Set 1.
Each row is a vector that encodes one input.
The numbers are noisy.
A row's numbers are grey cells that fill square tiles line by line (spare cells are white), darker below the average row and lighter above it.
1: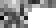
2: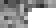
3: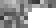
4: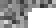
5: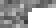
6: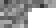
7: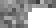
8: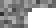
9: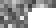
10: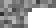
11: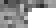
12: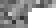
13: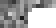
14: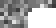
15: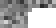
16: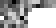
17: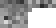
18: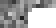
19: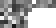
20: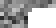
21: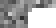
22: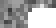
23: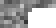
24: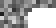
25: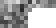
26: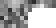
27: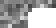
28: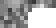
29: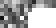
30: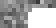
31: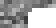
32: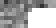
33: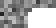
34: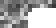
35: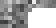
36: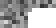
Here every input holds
either a point on a 4-point line, or a point on a 5-point line.
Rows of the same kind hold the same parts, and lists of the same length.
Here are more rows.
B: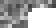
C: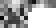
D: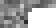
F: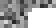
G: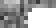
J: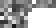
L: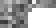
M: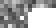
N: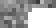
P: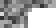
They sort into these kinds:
B, C, G, J, L, M, N
D, F, P

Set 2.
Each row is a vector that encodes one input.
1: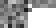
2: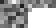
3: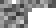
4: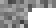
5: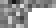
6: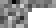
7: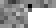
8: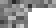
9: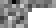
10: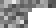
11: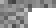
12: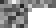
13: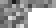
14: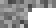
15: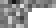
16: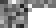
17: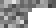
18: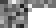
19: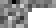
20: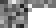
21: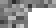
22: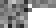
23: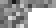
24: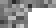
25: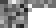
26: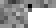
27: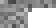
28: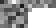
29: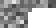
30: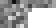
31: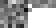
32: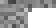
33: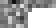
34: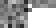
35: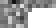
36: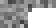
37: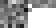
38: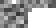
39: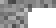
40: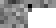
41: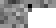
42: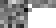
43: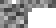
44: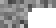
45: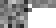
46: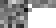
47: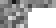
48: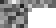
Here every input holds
either a point on a 6-point line, or a point on a 7-point line.
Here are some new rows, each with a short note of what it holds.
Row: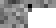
a point on a 7-point line
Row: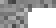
a point on a 7-point line
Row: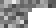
a point on a 6-point line
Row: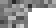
a point on a 7-point line
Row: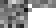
a point on a 6-point line
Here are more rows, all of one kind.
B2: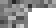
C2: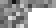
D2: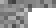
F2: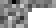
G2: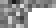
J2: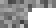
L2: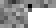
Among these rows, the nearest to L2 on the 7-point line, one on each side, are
B2 and D2.
